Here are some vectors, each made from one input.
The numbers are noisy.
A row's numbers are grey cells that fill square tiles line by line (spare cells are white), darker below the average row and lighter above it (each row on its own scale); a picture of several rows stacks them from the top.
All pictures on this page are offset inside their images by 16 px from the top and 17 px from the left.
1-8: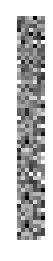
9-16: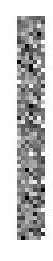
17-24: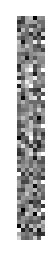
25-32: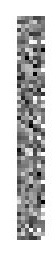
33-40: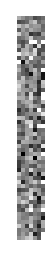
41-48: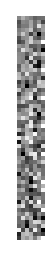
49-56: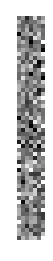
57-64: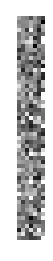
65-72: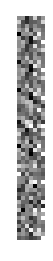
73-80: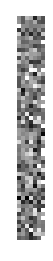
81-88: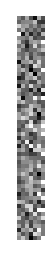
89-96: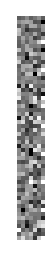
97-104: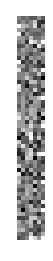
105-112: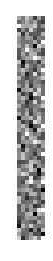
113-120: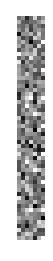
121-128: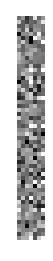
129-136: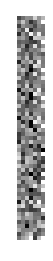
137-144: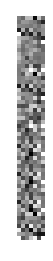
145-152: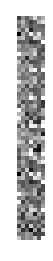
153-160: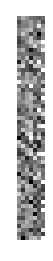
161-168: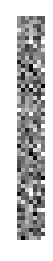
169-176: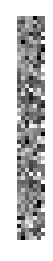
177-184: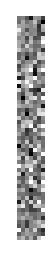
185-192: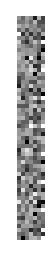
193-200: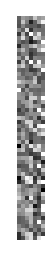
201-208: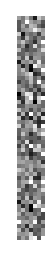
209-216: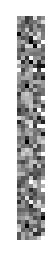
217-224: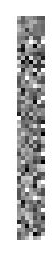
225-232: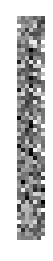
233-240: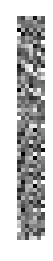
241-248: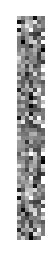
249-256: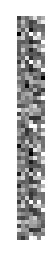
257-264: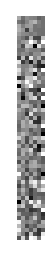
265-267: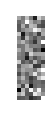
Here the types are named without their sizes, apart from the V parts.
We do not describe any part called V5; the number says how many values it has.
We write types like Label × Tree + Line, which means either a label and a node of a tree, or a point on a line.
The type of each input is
Bool × V5 + List(Line).
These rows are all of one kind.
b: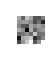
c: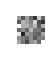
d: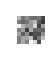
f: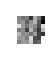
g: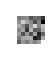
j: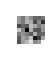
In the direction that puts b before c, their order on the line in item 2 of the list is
b, j, d, g, f, c.
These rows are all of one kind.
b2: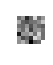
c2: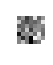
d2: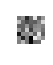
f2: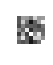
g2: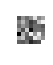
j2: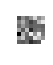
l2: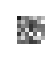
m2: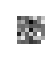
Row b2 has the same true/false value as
c2 and d2.
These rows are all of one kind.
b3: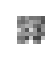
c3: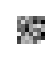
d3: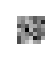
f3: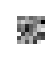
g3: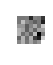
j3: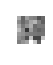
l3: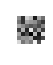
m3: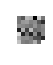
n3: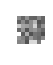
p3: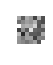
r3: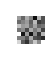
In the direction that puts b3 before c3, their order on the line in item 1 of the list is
m3, l3, r3, p3, n3, j3, b3, g3, d3, c3, f3.
